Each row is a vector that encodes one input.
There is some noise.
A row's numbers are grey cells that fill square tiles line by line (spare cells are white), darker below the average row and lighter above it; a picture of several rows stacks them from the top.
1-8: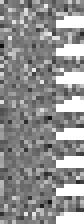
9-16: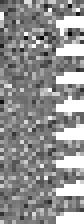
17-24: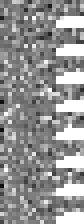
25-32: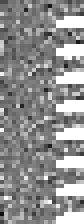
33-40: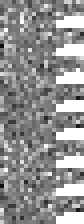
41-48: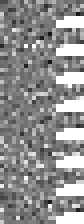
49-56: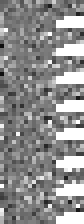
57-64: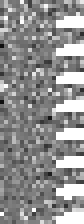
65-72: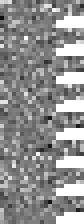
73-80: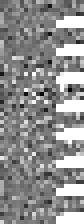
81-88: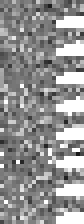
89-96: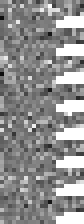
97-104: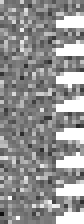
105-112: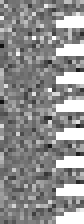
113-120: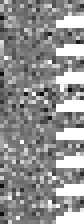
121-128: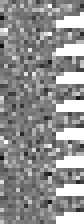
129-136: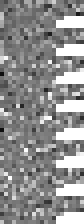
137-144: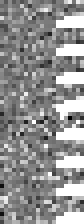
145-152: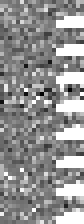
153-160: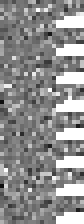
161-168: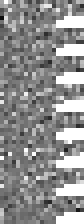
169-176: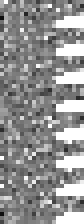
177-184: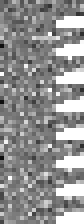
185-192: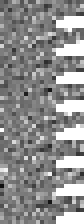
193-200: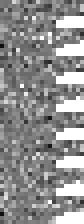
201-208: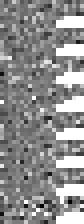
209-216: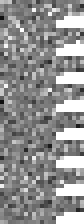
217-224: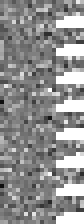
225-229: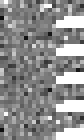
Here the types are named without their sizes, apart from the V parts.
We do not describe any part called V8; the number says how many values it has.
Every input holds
either four true/false values, or a list of items, each a label and a value of V8.
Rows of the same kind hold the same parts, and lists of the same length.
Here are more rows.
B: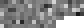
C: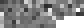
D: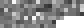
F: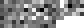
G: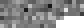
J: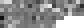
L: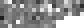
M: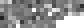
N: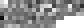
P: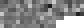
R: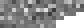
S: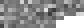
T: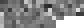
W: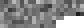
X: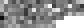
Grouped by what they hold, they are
B, C, D, G, P, T, W
F
J, L, M, N, X
R, S

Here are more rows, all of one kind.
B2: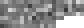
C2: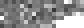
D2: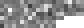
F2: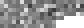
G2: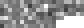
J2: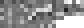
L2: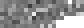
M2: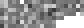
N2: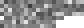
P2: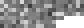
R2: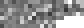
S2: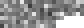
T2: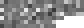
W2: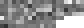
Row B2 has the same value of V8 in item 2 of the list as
C2, P2, T2 and W2.
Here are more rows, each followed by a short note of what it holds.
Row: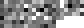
the empty list
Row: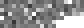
a list of two items
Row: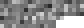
four true/false values
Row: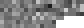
four true/false values
